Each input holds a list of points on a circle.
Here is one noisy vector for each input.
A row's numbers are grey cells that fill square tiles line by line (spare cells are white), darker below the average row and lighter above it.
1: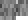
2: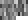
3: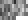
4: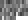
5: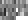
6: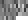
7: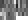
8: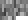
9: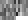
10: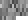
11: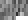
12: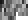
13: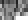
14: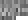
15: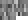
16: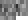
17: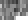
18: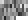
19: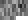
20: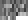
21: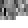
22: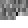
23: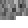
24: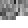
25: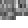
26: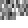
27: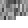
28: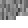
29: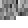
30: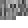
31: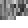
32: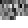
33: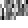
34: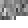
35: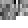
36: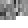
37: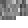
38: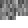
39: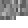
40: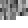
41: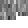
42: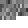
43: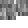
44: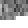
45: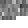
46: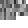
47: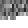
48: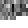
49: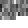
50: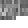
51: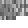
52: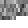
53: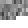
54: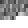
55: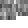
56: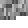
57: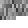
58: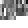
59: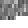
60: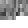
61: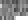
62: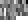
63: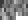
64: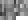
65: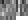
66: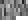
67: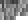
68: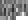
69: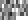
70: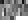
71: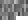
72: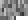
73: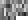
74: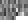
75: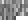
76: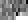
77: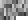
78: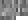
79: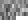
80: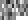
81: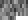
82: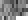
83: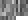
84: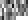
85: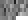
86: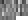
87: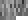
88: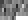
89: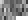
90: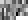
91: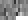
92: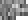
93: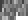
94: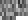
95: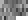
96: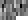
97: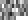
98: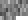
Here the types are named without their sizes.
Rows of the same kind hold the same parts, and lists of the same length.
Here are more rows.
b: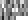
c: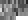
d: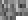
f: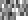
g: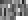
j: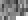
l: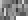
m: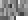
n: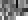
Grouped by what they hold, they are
b, f
c, d, g, j, n
l, m

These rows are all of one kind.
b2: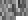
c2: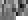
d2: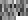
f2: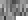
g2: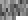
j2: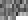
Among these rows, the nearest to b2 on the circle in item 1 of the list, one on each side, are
c2 and f2.
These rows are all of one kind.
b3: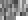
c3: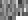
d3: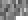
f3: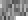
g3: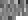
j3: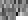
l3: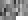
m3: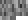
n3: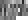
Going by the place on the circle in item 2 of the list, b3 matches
d3, g3 and l3.
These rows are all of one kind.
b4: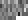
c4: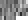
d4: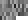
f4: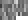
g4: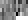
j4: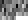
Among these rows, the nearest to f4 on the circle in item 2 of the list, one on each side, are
d4 and j4.
